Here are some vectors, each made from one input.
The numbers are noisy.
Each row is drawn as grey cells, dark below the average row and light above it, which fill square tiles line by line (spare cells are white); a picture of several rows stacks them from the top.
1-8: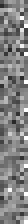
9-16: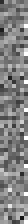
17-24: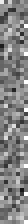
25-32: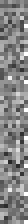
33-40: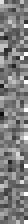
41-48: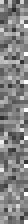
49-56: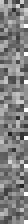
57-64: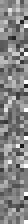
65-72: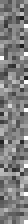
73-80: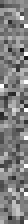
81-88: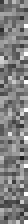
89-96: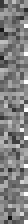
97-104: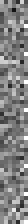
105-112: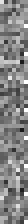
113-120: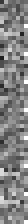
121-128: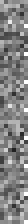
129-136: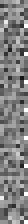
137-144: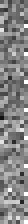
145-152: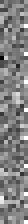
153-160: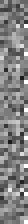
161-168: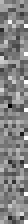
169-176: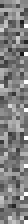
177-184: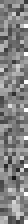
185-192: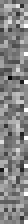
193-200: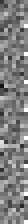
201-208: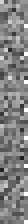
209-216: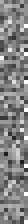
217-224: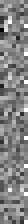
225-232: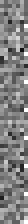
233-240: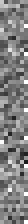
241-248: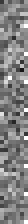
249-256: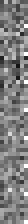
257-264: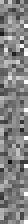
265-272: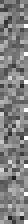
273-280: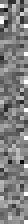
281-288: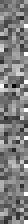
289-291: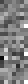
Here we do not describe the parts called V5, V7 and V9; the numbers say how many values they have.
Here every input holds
either a point on a 6-point line and a value of V9, or a value of V5 and a value of V7, or a list of up to two points on an 8-point line.
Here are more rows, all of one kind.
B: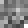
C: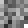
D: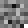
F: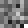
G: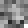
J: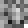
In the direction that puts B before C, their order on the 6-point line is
F, G, J, D, B, C.
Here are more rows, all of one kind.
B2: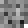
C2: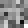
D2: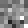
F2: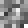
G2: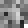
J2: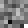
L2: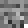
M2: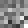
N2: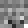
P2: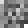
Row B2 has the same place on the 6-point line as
C2, J2, L2 and N2.
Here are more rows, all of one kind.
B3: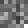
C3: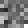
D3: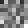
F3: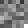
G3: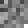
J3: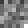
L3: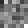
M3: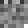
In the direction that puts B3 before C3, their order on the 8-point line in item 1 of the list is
F3, J3, B3, L3, M3, G3, C3, D3.
